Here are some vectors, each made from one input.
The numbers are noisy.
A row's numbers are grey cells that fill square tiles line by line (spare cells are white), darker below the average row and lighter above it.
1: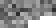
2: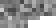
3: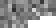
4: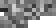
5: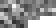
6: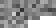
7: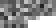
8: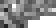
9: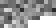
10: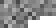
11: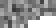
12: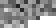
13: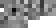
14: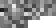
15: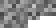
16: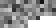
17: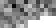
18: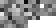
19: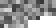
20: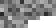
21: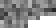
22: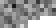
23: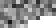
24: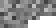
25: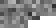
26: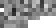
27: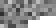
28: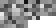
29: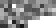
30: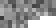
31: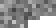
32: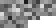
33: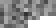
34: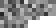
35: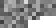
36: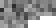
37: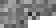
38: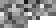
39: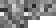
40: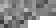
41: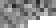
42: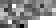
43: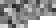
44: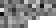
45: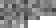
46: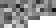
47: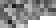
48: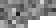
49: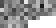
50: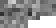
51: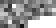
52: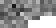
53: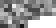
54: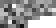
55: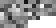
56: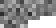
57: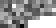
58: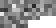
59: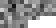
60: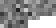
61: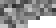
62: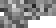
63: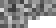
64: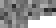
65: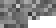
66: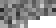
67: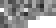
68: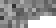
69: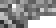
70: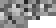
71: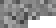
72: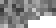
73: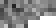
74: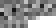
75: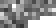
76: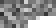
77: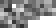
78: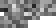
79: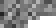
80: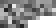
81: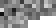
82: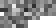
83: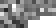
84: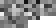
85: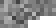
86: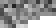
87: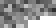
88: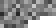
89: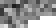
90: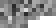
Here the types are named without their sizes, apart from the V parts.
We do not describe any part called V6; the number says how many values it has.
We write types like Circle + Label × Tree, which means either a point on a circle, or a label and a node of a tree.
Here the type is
(Label × V6 + Unit) × Line.
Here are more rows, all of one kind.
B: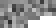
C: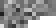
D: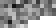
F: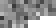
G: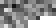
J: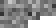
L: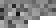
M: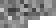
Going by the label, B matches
G and J.
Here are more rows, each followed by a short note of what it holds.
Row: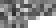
a label, a point on a line and a value of V6
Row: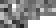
a point on a line
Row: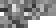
a point on a line
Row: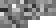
a point on a line
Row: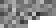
a label, a point on a line and a value of V6
